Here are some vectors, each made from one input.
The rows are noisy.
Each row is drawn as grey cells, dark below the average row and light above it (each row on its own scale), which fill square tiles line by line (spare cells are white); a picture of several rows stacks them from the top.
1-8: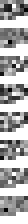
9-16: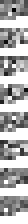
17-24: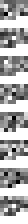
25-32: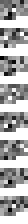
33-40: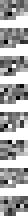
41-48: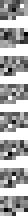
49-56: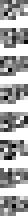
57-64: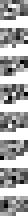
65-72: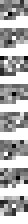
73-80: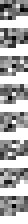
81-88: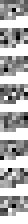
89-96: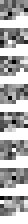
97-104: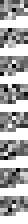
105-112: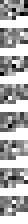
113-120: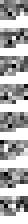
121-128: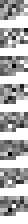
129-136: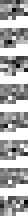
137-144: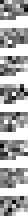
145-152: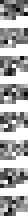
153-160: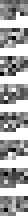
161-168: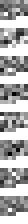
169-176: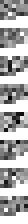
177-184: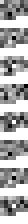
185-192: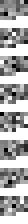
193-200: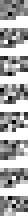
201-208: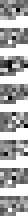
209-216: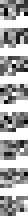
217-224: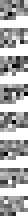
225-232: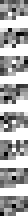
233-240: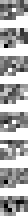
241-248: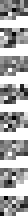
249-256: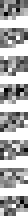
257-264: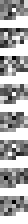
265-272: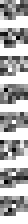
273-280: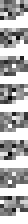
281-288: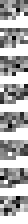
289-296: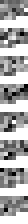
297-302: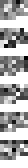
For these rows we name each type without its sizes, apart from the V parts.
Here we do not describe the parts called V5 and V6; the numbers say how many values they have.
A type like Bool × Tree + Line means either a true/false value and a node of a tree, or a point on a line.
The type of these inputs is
Bool × (Line + V5) × V6.
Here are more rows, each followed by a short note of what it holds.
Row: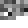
a true/false value, a value of V5 and a value of V6
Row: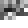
a point on a line, a true/false value and a value of V6
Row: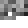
a true/false value, a value of V5 and a value of V6
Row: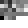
a point on a line, a true/false value and a value of V6
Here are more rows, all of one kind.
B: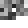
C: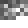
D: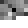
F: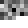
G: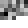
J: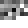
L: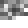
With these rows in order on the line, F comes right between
B and C.
